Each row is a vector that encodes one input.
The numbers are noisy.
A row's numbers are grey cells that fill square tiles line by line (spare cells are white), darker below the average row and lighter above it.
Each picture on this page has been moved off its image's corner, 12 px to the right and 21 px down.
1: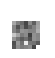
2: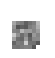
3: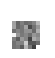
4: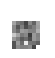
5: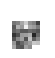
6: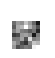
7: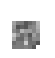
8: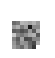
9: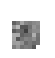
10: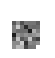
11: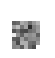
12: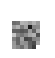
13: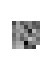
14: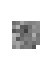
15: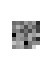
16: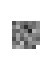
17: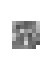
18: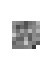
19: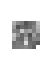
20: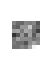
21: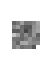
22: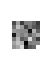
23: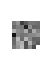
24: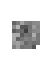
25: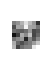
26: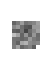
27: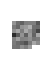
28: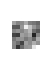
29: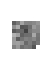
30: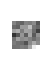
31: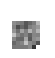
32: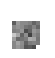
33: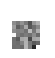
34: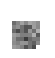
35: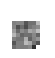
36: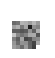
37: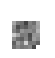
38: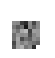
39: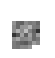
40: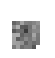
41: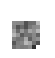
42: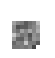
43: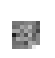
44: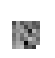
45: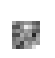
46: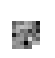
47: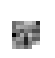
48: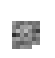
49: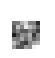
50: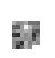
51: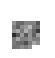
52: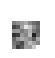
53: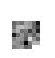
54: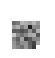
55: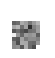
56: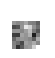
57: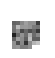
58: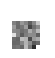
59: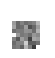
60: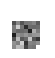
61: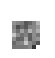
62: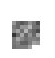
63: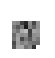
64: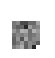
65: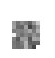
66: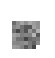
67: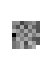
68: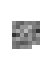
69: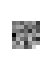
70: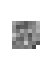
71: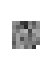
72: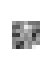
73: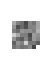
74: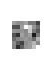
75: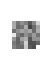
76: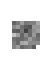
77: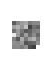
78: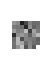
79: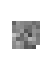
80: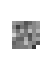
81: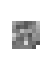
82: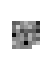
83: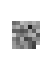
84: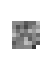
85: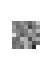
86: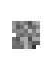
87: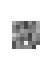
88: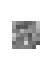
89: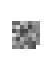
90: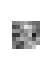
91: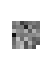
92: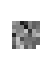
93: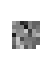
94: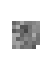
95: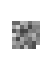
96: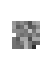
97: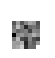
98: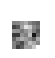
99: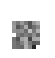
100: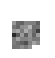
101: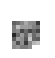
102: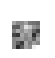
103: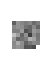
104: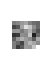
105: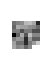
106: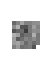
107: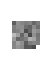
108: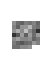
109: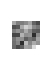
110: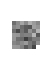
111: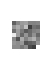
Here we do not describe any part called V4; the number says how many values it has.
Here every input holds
a point on a 7-point line, together with either a node of an 8-node tree, or a value of V4.
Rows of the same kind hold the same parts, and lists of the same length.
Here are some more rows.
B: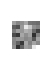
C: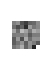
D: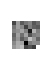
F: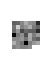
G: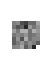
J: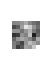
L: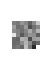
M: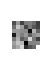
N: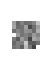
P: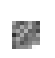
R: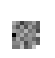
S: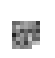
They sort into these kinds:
B, C, G, J, L, N, P, R
D, F, M, S

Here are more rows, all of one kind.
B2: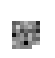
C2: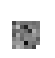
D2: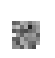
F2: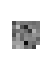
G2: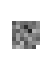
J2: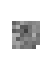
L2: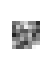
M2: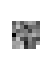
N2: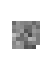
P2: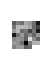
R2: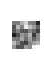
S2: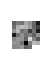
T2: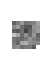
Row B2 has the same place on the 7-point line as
P2 and S2.
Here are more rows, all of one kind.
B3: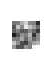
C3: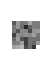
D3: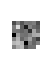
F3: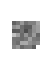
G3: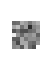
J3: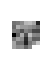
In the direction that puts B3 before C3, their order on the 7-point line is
B3, J3, D3, C3, F3, G3.
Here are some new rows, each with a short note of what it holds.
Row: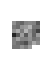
a point on a 7-point line and a node of an 8-node tree
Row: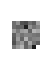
a point on a 7-point line and a node of an 8-node tree
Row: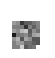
a point on a 7-point line and a node of an 8-node tree
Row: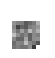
a point on a 7-point line and a node of an 8-node tree
